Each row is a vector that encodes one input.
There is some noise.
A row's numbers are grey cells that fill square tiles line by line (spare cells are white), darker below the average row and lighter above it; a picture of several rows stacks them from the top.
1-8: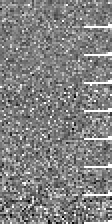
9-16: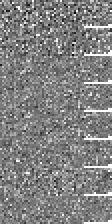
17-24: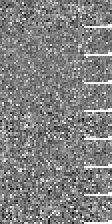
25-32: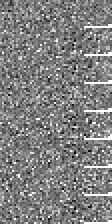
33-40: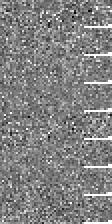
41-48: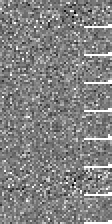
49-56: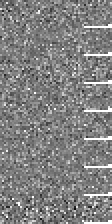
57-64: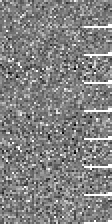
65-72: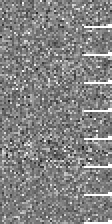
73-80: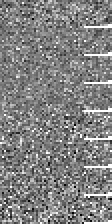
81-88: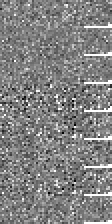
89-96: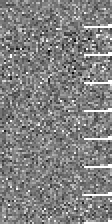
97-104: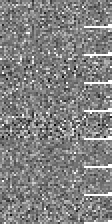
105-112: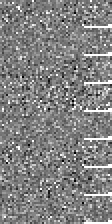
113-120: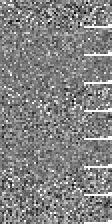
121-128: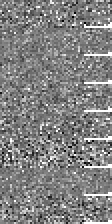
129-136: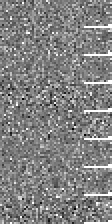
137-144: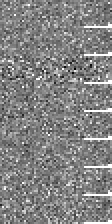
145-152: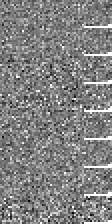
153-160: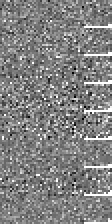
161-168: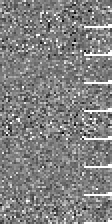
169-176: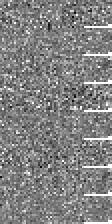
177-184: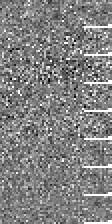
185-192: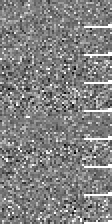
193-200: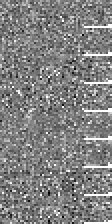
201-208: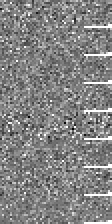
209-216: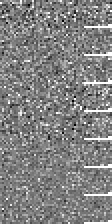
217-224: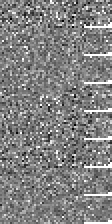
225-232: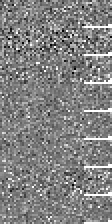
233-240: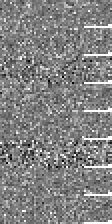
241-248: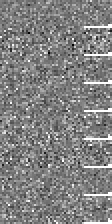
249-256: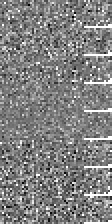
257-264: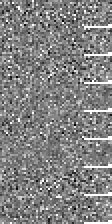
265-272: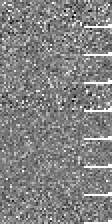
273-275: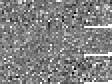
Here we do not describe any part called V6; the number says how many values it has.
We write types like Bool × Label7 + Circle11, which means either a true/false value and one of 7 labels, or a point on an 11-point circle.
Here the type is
Bool × List2(V6) + Line9.
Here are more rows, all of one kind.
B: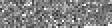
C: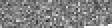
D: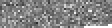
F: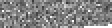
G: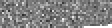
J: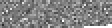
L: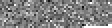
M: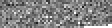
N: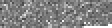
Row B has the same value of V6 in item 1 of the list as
C and N.
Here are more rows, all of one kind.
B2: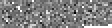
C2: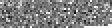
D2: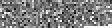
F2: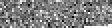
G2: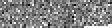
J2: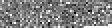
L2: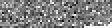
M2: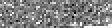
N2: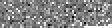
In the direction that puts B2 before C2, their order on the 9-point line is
B2, C2, F2, D2, J2, G2, N2, M2, L2.
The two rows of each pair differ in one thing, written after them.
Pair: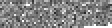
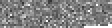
the value of V6 in item 2 of the list
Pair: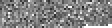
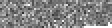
the value of V6 in item 2 of the list
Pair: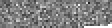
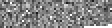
the true/false value
